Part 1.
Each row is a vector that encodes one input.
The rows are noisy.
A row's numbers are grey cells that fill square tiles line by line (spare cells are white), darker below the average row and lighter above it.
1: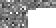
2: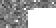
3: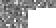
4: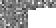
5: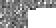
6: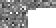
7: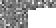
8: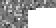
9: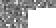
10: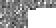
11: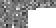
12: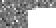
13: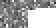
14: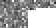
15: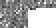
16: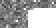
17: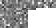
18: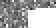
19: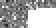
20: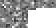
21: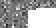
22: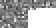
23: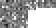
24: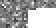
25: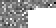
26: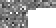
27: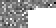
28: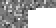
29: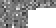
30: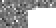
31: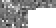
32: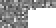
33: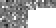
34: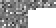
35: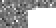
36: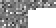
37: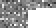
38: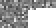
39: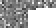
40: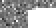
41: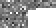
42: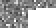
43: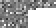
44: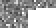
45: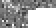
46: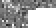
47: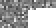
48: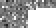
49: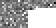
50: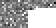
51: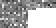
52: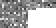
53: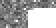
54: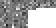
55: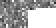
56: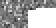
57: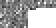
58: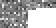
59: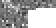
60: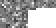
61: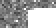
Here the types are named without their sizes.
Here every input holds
four true/false values.
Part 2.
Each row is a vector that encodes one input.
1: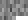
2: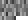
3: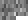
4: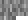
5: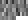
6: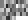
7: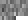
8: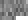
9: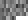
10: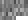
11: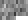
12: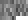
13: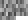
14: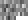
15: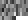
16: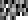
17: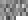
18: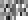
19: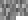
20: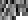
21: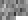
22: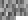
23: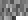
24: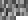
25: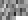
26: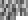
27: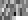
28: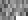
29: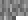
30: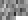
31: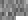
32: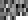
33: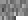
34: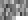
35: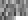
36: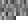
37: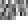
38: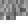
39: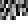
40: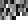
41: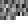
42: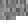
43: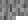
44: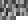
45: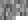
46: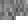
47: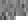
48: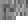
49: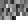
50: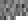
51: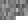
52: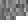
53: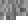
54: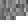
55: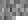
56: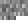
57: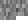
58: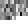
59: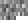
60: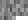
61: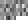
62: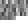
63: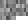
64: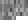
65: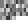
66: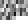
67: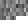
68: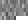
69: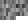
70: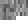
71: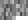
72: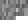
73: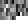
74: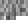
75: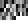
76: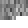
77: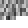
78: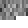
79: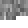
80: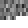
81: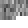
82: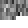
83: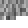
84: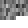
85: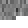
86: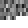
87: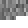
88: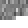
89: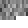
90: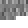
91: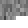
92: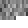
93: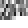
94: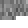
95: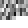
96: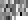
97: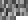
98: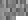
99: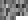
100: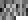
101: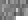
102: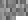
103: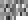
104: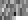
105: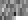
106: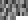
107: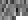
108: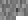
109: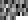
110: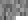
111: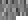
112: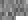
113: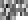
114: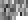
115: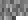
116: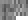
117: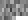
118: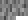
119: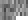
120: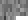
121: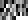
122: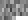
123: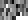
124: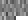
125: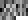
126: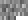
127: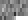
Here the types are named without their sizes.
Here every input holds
either a fixed value, or four true/false values.
